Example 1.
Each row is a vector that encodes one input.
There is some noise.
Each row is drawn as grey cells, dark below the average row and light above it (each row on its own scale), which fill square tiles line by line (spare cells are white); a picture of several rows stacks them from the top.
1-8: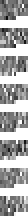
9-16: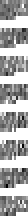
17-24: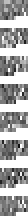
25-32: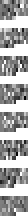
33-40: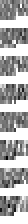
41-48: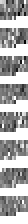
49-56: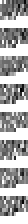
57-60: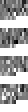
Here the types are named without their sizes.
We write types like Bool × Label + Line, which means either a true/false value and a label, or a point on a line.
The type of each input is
Bool × Bool × Bool × Bool + Unit.
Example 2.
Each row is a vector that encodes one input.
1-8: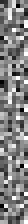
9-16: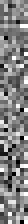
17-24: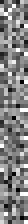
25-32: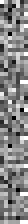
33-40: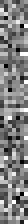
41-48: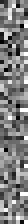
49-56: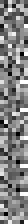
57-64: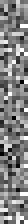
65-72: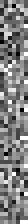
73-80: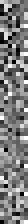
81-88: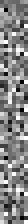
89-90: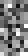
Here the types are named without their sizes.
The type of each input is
Label.
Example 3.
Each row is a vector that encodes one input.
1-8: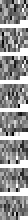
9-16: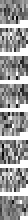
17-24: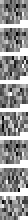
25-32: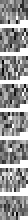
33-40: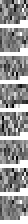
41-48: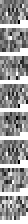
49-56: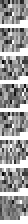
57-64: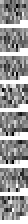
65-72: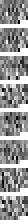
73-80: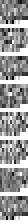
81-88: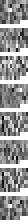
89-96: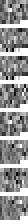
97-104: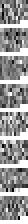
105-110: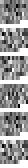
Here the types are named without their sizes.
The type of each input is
Label.
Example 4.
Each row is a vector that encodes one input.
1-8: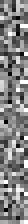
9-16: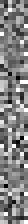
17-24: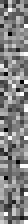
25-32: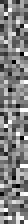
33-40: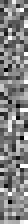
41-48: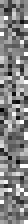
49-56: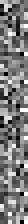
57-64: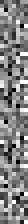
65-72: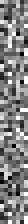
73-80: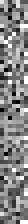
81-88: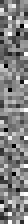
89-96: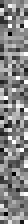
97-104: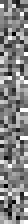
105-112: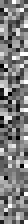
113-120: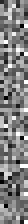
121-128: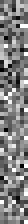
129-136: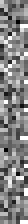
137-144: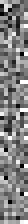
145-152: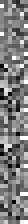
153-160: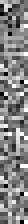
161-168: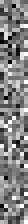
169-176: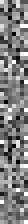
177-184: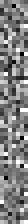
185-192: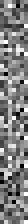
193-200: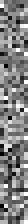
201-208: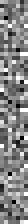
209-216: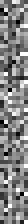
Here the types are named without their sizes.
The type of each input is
Label.
